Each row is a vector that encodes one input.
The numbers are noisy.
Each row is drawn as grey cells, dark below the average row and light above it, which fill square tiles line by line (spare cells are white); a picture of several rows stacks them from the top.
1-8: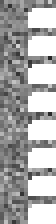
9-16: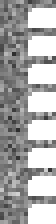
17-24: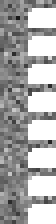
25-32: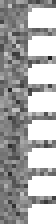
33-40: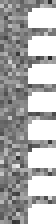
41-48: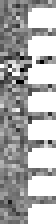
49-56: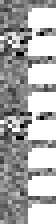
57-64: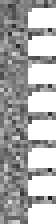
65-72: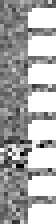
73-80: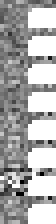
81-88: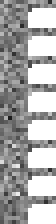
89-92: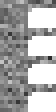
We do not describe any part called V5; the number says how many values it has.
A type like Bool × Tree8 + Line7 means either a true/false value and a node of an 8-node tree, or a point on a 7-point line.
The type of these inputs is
List2(Bool × V5).
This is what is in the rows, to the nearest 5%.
All of them are lists of up to two items, each a true/false value and a value of V5: about 5% are empty, 35% hold one and 60% two.
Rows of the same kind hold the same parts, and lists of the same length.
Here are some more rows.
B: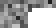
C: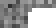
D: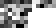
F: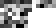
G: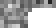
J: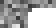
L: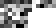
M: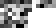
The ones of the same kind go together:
B, G, J
C
D, F, L, M

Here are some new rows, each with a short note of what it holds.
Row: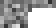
a list of one item
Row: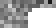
a list of one item
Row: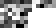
the empty list
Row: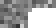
a list of two items
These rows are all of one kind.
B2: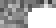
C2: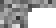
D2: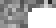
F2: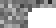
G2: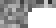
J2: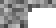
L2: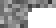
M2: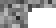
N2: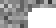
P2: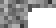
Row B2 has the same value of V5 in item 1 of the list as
D2, G2 and M2.
